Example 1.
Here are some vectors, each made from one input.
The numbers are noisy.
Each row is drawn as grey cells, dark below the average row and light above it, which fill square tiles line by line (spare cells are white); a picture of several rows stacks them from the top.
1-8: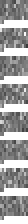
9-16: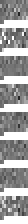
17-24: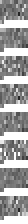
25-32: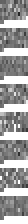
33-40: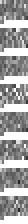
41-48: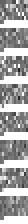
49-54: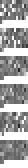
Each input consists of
either a fixed value, or four true/false values.
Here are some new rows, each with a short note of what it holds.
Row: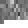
four true/false values
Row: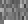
a fixed value
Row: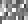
a fixed value
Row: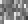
four true/false values
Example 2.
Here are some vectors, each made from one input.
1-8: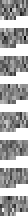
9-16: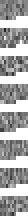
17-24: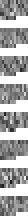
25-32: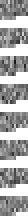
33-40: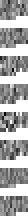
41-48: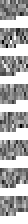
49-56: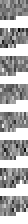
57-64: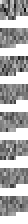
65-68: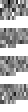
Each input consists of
a node of a 13-node tree.
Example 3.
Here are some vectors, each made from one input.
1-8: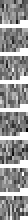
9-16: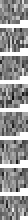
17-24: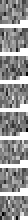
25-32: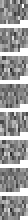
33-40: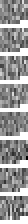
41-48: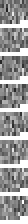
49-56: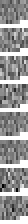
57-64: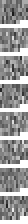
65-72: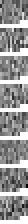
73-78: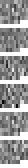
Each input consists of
a node of a 16-node tree.
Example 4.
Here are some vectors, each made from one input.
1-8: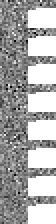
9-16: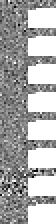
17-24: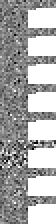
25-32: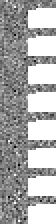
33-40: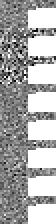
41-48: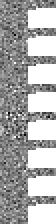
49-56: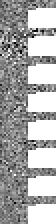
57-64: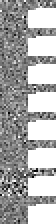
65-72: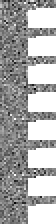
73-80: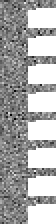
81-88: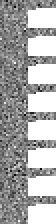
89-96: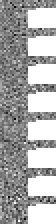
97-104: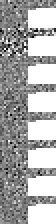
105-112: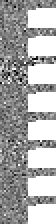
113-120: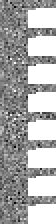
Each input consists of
either a fixed value, or four true/false values.
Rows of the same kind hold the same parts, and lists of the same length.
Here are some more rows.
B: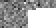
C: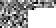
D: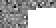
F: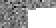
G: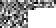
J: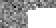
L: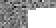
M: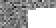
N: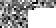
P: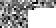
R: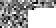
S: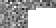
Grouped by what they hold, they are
B, D, F, J, L, M, S
C, G, N, P, R

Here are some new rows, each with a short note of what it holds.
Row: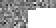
four true/false values
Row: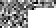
a fixed value
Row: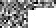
a fixed value
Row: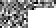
a fixed value
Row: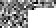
a fixed value
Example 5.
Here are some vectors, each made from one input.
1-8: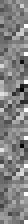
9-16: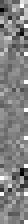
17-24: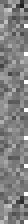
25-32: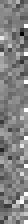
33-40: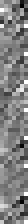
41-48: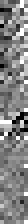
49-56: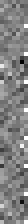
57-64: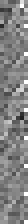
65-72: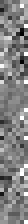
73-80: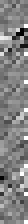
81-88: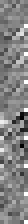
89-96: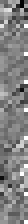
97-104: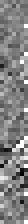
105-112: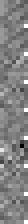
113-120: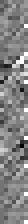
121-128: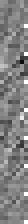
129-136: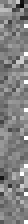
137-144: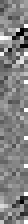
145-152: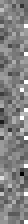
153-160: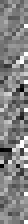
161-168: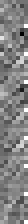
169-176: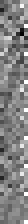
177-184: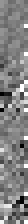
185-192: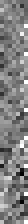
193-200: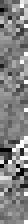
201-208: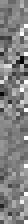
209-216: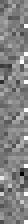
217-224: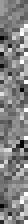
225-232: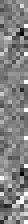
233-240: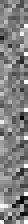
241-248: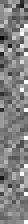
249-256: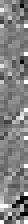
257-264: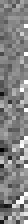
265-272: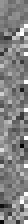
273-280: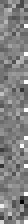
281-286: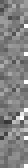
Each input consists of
a point on a 4-point line.
